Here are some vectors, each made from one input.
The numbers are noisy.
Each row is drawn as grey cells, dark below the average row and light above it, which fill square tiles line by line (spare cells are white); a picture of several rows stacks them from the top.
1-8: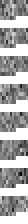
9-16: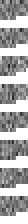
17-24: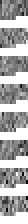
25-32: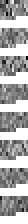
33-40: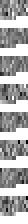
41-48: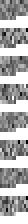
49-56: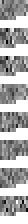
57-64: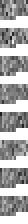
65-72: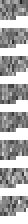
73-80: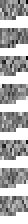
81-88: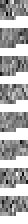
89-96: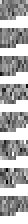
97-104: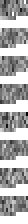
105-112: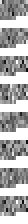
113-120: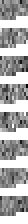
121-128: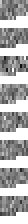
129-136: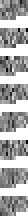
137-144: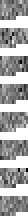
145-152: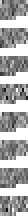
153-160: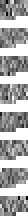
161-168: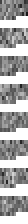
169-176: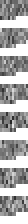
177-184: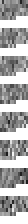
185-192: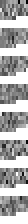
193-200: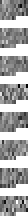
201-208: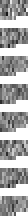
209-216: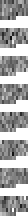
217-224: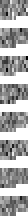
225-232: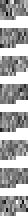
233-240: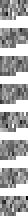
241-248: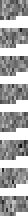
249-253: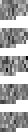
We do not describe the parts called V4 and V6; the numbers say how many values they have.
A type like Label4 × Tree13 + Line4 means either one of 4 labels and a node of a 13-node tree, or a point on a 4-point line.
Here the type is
Bool × (Label9 × V6 + V4) + Label10.
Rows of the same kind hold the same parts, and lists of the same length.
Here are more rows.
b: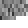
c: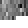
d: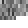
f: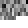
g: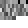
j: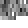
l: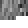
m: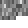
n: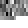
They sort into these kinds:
b, d, m
c, l
f, g, j, n

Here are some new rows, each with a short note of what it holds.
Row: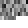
one of 10 labels
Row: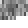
one of 9 labels, a true/false value and a value of V6
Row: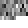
one of 10 labels
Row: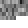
a true/false value and a value of V4
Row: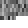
one of 9 labels, a true/false value and a value of V6
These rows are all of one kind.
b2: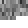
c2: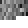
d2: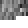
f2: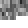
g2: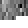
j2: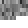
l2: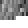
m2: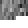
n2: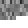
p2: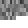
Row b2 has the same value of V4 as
d2, j2, l2 and m2.
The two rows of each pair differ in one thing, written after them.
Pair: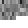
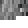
the true/false value
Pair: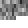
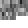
the value of V4
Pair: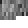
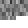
the true/false value
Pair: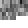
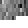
the true/false value
